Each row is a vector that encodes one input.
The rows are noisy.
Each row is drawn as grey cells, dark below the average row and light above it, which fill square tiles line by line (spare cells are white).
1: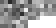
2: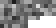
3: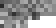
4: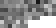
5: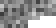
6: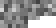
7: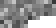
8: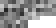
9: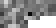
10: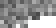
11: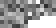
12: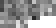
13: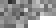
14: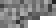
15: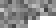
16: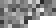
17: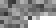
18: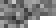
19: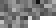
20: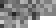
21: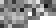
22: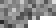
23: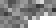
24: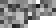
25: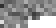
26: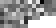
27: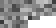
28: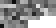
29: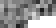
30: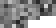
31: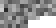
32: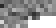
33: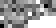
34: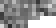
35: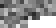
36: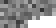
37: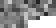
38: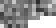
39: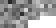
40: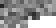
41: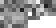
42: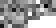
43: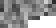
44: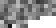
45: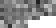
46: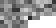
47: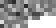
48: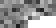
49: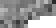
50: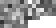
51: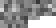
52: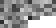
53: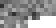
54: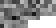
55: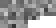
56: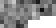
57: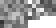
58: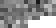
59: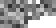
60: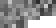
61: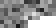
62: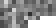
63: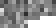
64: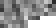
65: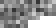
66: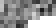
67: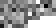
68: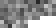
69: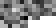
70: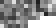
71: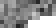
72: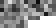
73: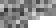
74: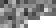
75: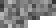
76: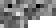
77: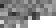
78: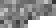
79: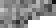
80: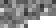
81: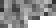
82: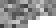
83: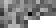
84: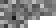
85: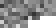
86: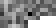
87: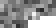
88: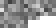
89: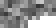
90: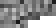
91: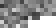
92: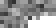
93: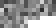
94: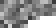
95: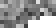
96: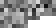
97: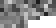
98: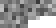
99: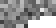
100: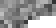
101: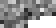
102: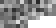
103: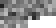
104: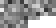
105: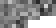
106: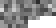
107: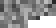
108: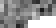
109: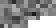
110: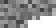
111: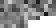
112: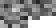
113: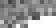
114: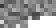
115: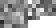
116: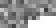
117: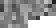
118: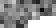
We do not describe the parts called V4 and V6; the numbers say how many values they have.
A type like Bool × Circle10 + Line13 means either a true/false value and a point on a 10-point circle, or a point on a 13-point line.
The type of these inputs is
Bool × Bool × Bool × Bool + Circle5 + V4 × V6.
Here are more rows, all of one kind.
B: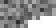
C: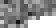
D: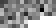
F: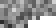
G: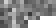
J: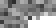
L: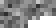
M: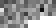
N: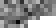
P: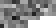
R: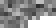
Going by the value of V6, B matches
C and N.
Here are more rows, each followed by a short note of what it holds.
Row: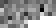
a value of V4 and a value of V6
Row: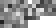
a point on a 5-point circle
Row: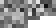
a point on a 5-point circle
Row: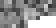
four true/false values
